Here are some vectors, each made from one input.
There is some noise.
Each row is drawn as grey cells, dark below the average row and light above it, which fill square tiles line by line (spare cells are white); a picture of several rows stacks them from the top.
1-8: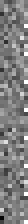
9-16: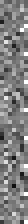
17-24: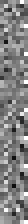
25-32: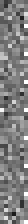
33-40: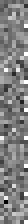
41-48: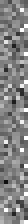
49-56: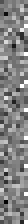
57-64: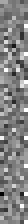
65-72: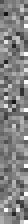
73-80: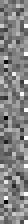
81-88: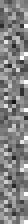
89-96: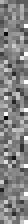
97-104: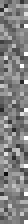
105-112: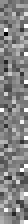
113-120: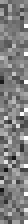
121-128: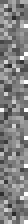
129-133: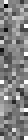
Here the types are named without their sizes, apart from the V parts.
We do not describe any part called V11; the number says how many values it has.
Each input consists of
either a label and a value of V11, or a point on a line.
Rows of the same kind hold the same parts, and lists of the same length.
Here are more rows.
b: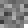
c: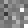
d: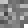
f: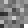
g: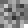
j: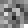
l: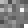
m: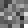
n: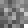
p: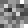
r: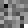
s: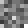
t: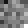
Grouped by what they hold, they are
b, c, d, f, l, m, n, r, s, t
g, j, p

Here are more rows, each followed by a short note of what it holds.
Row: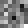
a point on a line
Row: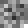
a point on a line
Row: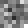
a point on a line
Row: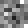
a point on a line
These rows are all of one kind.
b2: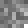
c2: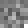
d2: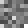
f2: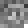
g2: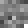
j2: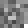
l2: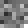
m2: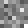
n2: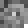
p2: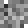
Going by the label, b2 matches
c2, g2 and m2.
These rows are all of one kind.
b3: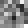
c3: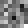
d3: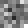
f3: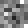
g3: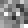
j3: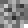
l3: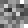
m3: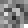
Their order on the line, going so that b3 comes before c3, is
l3, j3, d3, f3, m3, g3, b3, c3.
